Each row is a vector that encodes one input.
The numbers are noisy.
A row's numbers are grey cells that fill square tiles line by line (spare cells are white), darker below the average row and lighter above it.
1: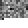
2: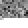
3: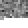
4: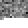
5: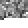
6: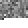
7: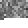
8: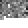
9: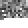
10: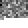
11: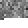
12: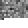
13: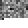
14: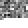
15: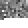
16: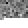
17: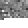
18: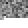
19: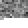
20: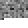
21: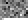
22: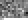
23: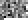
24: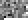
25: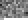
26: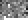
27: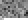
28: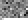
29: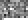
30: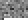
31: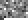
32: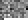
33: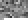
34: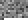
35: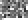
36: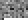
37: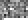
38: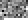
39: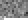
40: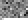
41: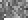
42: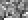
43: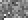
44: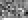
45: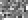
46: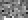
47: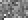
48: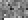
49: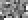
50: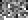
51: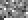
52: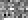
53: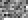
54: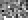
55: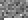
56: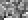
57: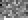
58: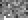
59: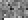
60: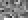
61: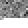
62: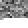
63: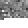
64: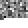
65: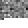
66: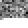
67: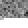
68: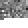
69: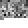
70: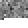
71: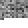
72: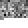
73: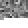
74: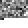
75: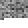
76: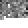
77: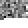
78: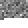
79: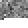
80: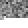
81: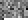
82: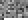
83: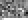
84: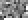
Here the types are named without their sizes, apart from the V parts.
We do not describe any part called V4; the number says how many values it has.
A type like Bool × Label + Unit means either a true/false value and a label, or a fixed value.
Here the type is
Bool × (Tree + V4).
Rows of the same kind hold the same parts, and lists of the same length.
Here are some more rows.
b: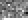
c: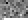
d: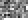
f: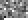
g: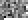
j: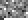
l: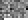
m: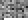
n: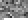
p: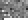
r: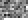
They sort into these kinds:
b, c, l, m, n, p
d, f, g, j, r

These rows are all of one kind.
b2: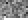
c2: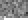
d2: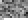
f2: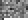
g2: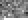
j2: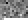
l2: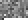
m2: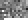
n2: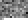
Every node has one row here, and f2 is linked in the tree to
g2.
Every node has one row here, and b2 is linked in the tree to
c2 and j2.
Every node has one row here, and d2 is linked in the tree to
c2, l2 and n2.
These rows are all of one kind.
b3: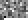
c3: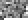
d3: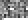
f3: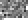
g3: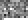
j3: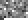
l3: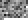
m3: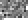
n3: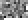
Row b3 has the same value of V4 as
d3, g3 and j3.
